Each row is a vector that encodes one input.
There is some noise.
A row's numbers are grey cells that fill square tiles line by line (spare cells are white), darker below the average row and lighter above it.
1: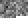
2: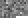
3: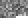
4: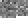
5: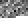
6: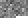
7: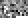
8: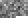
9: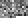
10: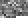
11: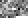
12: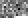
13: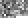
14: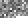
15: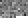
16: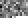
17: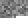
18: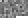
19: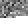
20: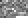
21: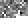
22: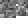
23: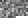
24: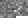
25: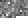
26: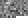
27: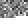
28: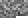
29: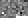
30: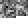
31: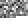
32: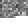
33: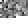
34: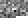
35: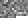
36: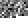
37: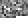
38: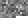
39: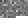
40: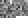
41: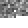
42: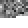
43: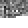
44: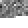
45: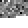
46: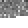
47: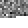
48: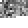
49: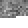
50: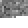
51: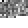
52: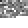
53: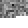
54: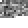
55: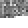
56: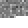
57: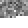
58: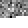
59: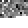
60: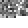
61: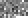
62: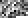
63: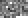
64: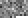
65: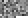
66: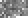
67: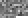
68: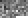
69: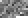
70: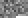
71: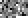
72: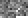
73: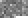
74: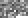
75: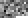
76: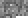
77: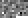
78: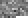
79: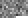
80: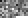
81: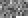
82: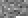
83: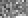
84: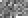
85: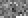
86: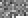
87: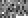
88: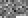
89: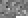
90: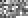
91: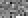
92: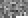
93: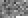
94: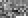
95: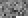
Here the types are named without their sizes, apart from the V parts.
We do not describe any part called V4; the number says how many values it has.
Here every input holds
a list of items, each a true/false value and a value of V4.
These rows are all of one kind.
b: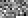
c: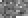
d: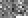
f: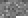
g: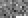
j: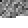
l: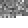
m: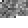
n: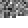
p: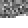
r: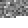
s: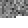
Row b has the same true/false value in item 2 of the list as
l and m.
